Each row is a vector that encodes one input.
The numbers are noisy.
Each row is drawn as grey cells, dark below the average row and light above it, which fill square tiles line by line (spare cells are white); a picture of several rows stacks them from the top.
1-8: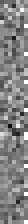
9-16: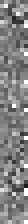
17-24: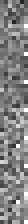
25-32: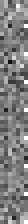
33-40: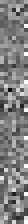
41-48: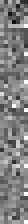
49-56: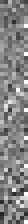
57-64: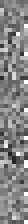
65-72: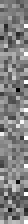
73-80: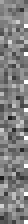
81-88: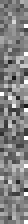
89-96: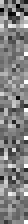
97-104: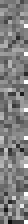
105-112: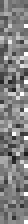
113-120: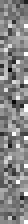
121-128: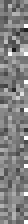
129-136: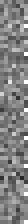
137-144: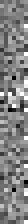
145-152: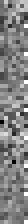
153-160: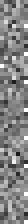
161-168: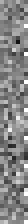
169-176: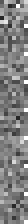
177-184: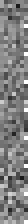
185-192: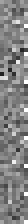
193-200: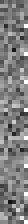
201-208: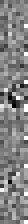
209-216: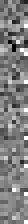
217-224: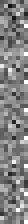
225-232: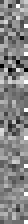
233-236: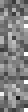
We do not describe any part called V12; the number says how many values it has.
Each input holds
either one of 6 labels, or a true/false value and a value of V12.
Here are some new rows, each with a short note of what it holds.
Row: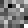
one of 6 labels
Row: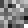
one of 6 labels
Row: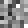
one of 6 labels
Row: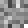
one of 6 labels
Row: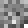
a true/false value and a value of V12
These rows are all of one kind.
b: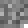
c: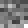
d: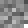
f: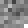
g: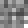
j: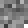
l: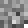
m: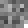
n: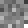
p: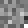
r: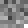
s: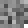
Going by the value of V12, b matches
l and r.
